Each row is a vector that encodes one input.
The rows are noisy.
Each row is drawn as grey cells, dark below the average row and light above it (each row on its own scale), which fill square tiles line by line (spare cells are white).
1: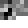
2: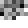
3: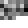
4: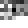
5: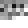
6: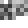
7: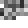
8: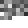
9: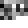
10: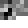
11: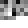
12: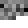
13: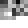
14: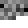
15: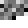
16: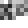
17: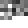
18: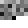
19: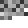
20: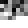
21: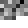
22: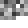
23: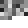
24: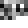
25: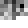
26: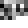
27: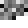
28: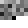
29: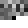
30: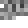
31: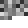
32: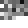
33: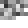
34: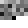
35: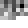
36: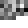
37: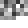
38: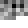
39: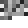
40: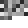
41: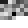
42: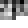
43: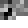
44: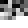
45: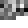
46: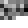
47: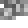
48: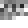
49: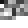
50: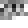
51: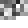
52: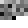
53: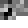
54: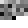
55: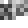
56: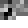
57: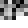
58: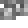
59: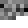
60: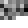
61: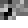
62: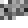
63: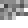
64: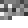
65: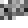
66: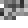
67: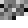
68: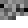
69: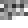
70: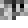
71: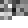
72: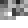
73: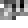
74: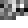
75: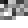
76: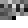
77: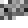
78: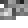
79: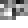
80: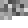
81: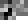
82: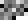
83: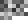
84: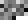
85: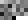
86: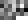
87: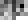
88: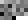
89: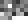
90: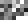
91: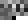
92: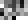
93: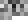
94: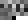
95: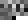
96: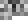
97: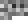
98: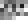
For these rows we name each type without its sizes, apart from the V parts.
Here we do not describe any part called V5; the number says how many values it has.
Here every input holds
a list of items, each a true/false value and a value of V5.
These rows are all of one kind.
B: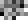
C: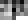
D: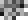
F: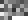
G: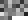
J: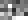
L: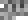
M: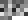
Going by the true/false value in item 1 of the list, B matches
D and L.
